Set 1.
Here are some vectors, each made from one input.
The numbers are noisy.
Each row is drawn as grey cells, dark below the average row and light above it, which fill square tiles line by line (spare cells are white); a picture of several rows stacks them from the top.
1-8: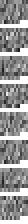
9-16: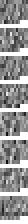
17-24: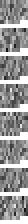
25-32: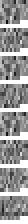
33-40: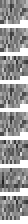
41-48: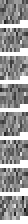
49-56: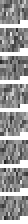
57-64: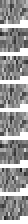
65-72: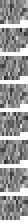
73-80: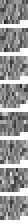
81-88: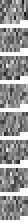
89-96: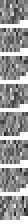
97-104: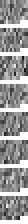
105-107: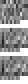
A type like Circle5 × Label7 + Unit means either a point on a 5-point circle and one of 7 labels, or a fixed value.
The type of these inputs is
Label11.
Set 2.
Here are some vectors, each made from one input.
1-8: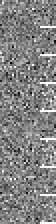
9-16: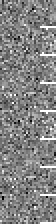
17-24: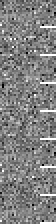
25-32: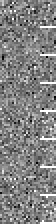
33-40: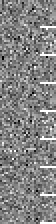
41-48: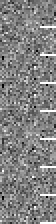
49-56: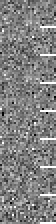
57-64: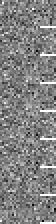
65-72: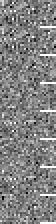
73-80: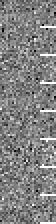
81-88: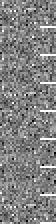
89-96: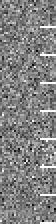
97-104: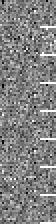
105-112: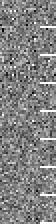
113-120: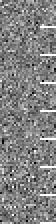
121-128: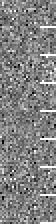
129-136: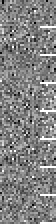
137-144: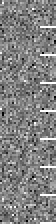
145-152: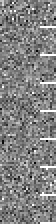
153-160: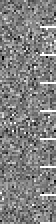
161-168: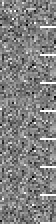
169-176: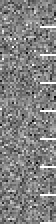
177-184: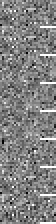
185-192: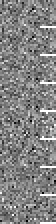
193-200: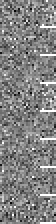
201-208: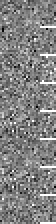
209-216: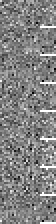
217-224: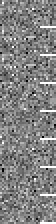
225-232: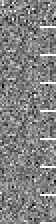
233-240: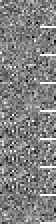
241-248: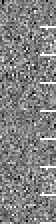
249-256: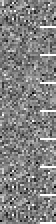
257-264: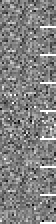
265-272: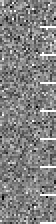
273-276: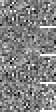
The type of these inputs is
Line10.
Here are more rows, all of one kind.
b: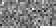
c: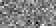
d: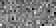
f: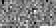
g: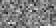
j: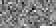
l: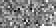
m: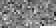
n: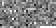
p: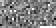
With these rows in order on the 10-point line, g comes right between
b and m.
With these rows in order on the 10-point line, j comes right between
c and f.
